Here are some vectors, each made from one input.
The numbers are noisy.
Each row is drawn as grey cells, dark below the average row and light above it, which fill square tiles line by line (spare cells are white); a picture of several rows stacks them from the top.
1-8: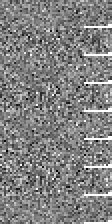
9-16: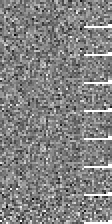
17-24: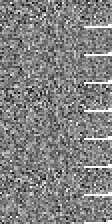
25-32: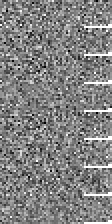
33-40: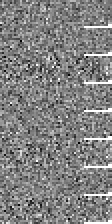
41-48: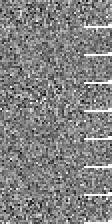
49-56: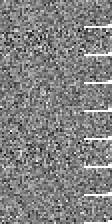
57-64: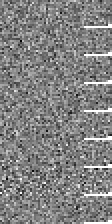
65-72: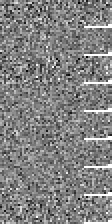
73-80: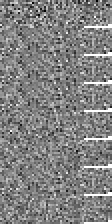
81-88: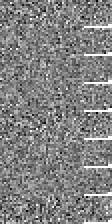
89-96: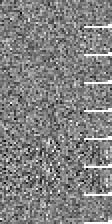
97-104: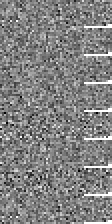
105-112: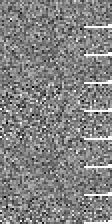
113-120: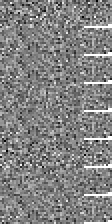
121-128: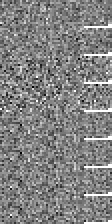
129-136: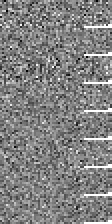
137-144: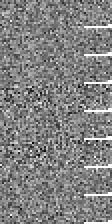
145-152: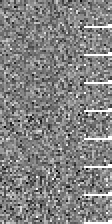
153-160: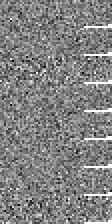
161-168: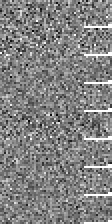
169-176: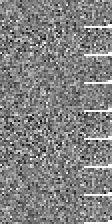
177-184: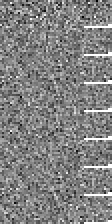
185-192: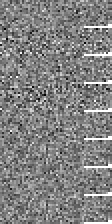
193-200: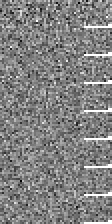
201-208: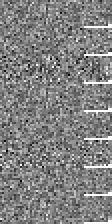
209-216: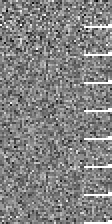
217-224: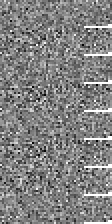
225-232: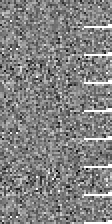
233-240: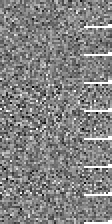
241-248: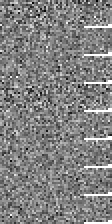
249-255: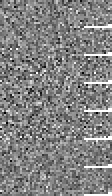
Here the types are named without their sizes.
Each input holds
either a point on a line, or four true/false values.
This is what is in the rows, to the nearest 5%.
About 30% of them hold a point on a line. The rest hold four true/false values.
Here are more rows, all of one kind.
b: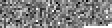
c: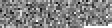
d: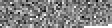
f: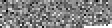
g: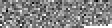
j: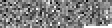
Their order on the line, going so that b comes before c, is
j, b, c, d, g, f.
